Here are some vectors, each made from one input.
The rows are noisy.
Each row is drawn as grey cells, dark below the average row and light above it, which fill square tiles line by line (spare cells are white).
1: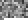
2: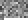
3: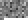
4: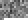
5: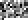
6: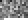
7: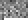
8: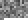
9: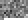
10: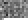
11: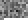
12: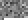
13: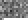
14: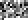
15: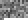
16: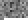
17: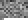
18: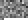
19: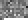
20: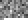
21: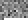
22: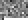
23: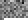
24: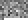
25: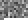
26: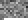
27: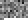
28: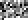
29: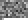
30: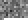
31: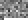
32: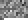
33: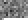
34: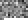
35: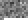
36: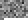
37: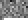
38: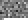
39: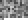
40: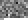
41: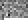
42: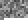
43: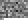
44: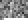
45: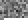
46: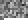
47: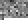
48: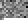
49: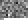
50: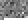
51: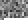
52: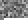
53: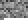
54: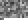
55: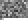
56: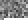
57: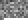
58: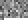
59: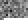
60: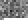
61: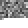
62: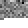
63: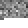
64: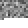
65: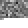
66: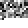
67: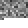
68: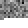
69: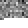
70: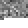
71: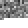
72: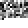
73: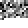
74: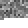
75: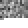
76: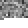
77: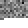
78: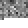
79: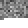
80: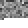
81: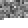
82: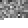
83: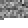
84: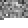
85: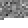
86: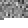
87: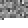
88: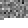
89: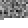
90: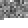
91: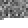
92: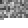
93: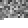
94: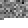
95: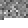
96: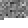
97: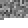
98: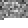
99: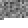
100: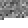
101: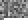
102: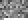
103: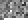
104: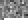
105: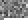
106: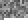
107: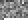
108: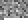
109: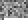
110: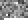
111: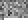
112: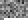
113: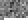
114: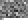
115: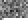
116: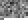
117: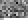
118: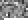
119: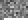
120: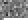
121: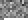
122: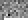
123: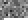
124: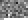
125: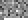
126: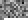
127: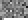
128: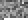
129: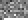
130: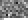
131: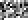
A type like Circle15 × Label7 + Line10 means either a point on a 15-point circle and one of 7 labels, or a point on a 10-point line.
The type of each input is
List2(Line6).
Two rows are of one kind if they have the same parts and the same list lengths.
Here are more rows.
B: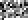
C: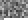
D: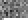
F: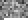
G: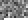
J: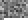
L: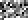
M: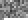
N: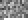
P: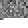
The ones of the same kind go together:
B, L
C, D, G, J, M
F, N, P

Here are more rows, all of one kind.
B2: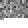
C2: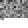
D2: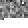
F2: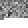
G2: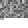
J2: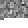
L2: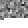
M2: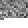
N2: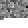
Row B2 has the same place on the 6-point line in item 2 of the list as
C2 and F2.
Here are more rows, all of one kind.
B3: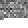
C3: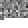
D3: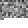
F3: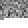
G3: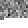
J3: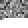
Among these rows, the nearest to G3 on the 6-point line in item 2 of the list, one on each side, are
C3 and D3.
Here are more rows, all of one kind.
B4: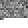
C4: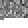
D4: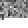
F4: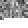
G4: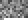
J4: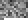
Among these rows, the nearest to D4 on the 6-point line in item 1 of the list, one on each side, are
F4 and J4.
